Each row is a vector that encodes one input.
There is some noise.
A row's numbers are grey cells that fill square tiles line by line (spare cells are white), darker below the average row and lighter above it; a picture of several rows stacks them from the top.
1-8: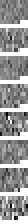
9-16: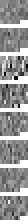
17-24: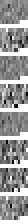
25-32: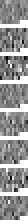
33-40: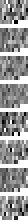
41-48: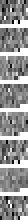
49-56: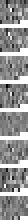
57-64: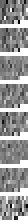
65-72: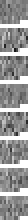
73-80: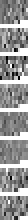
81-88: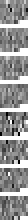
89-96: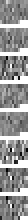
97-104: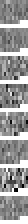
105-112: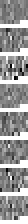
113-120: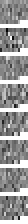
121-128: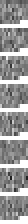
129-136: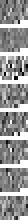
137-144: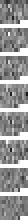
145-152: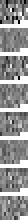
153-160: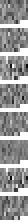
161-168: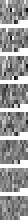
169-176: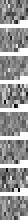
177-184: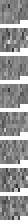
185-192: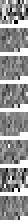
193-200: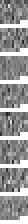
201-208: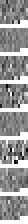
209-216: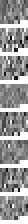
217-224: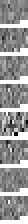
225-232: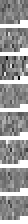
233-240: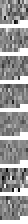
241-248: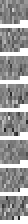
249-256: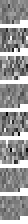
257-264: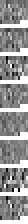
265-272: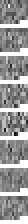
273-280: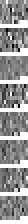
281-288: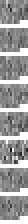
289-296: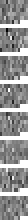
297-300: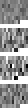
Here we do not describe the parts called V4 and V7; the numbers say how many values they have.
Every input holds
either a point on a 10-point circle, a true/false value, three values of V4 and a value of V7, or a list of up to two points on a 6-point line.
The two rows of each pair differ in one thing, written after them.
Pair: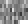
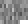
the value of V7
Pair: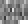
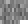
the true/false value
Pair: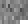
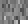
the true/false value
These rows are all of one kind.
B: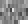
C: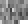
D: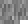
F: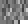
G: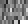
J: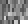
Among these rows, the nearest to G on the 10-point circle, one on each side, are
C and D.
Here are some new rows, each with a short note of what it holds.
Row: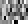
a list of one item
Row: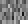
the empty list
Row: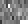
a list of one item
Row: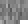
a point on a 10-point circle, a true/false value, three values of V4 and a value of V7
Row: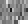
a point on a 10-point circle, a true/false value, three values of V4 and a value of V7
